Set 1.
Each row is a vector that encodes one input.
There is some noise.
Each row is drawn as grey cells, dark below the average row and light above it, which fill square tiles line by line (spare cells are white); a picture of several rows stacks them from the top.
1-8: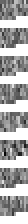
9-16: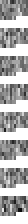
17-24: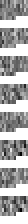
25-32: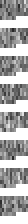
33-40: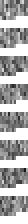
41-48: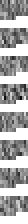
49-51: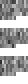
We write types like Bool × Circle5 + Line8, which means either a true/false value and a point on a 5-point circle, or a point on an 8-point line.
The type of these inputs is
Line10.
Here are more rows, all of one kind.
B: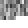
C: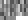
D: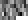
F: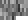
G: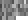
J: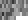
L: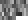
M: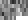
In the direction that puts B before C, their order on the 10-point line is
B, C, M, J, G, F, L, D.
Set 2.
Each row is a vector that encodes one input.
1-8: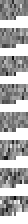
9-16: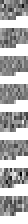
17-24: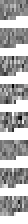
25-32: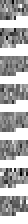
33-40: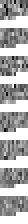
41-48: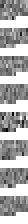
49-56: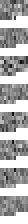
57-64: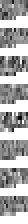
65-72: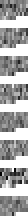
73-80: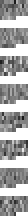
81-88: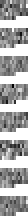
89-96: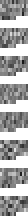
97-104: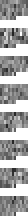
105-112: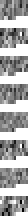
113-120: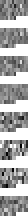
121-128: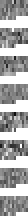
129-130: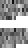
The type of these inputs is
Tree18 + Unit.
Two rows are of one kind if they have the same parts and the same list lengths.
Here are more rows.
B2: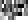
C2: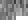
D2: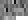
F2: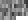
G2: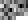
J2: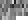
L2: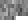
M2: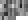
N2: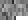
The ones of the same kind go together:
B2, G2
C2, D2, F2, J2, L2, M2, N2

